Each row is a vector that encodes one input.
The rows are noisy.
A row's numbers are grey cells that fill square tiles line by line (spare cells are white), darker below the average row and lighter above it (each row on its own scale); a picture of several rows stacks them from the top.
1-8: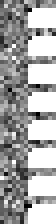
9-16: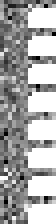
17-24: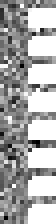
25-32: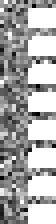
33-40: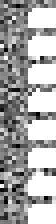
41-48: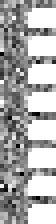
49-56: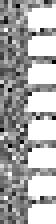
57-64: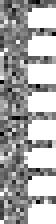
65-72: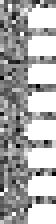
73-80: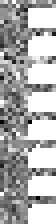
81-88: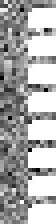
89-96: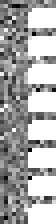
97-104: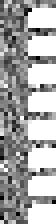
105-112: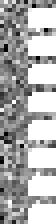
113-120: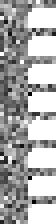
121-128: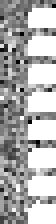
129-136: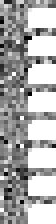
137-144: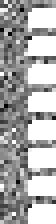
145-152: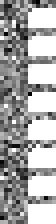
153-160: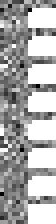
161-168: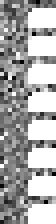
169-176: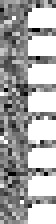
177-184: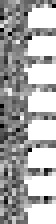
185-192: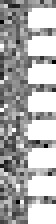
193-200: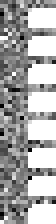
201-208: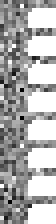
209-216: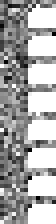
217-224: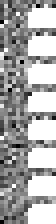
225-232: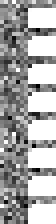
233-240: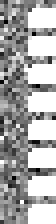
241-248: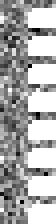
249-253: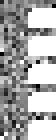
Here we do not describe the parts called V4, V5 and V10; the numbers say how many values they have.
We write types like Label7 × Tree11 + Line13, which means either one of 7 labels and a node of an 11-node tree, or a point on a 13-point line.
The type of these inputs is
(Bool × Line6 × V4 + Label8) × V10 + V5.
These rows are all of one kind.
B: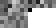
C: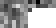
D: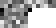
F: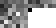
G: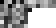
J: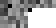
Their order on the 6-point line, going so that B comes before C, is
D, G, F, J, B, C.
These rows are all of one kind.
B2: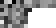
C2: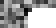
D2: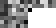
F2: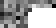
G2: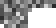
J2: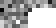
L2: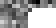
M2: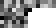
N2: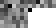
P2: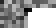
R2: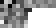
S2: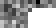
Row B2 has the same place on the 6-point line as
D2, G2, M2 and S2.
